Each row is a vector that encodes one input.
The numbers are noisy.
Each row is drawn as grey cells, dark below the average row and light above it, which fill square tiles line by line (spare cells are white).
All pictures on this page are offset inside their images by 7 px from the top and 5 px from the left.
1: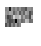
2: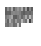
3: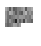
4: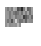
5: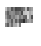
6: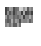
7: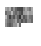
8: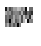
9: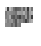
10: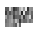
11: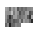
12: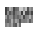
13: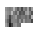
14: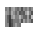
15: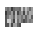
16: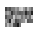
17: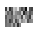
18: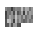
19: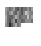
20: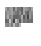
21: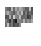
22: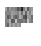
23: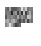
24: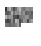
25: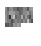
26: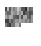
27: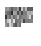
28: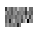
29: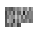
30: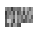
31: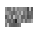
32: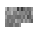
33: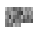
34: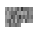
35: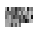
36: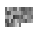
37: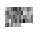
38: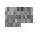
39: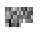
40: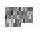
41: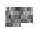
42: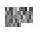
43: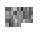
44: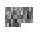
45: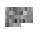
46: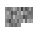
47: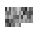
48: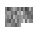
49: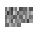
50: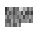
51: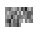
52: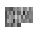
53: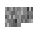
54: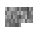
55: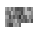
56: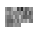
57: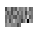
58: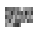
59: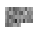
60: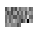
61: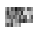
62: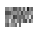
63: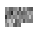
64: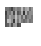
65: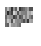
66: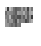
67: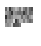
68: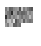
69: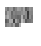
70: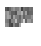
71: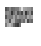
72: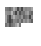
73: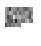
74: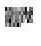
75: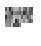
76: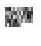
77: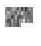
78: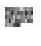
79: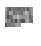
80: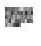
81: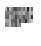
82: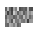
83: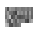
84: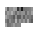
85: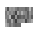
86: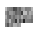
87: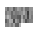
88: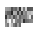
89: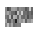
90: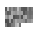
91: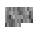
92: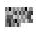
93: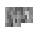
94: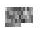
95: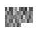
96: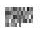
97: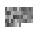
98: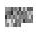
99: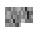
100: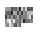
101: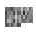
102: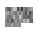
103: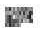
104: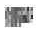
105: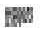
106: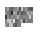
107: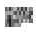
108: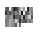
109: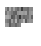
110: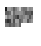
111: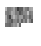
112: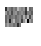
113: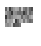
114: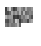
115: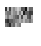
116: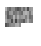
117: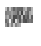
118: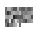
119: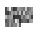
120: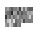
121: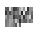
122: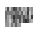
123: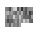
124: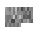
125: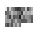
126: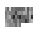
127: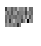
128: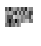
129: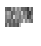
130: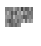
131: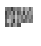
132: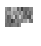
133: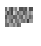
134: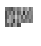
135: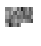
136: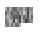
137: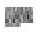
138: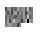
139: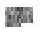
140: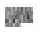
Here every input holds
either three true/false values, or a list of up to three points on a 5-point line.
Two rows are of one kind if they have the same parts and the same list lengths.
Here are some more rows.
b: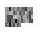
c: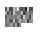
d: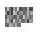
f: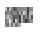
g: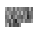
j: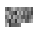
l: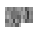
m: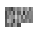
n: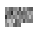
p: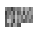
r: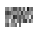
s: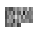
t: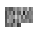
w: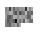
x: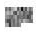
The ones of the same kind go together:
b, g, x
c, d, n, r
f, l, w
j
m, p, s, t

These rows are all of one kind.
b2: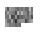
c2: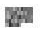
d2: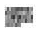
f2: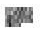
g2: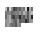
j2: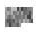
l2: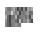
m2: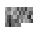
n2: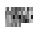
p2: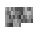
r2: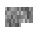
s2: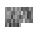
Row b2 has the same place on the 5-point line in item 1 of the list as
g2 and n2.
